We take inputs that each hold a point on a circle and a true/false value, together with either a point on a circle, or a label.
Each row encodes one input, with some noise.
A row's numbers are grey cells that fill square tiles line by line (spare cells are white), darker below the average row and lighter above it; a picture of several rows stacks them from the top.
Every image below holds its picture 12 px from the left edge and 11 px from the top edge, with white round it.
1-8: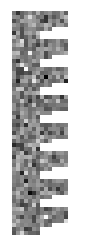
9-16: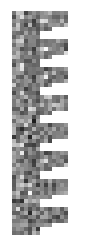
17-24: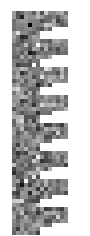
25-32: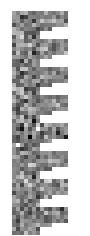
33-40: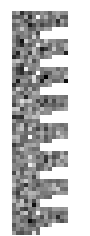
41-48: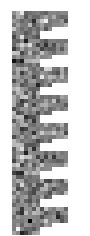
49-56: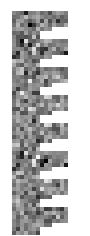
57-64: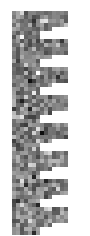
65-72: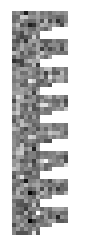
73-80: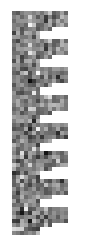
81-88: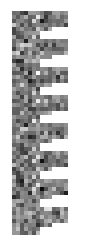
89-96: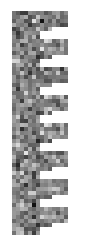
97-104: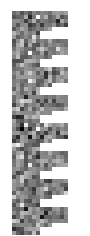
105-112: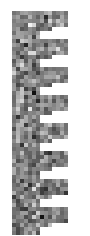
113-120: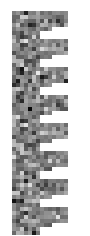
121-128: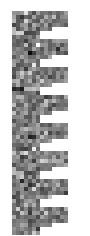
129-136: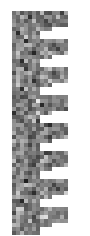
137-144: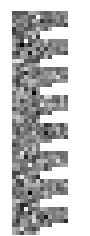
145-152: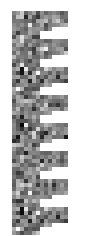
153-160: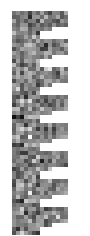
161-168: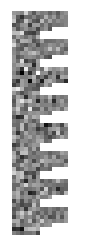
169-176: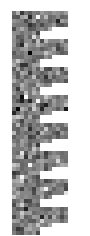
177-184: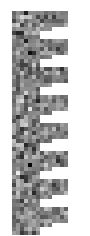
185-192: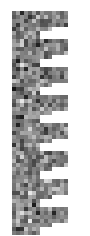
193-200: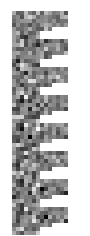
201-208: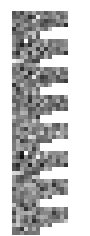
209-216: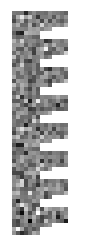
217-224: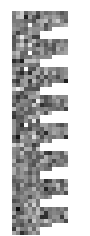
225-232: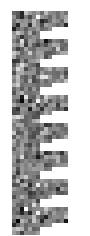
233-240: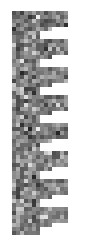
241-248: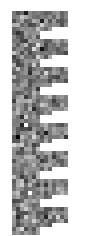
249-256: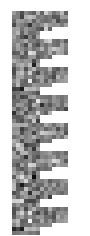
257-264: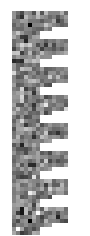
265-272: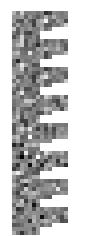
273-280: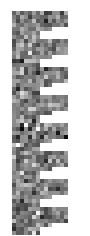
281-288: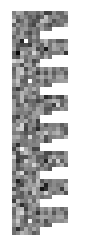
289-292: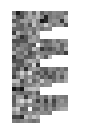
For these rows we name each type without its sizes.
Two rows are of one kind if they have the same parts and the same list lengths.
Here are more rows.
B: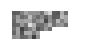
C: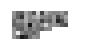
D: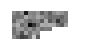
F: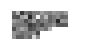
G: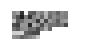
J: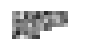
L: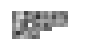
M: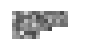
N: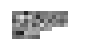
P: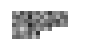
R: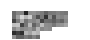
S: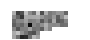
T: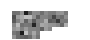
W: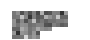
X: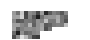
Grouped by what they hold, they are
B, J, L, M, N, R, W, X
C, D, F, G, P, S, T

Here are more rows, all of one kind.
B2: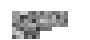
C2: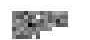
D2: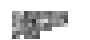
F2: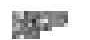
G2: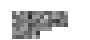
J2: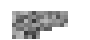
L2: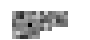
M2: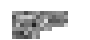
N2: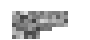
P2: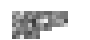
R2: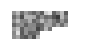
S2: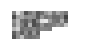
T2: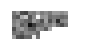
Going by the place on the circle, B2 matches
D2, F2, N2 and P2.
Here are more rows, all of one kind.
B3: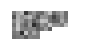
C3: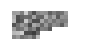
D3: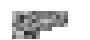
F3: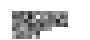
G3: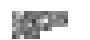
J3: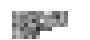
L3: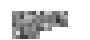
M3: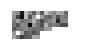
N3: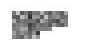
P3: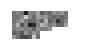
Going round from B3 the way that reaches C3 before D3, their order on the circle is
B3, L3, P3, M3, F3, N3, C3, D3, G3, J3.
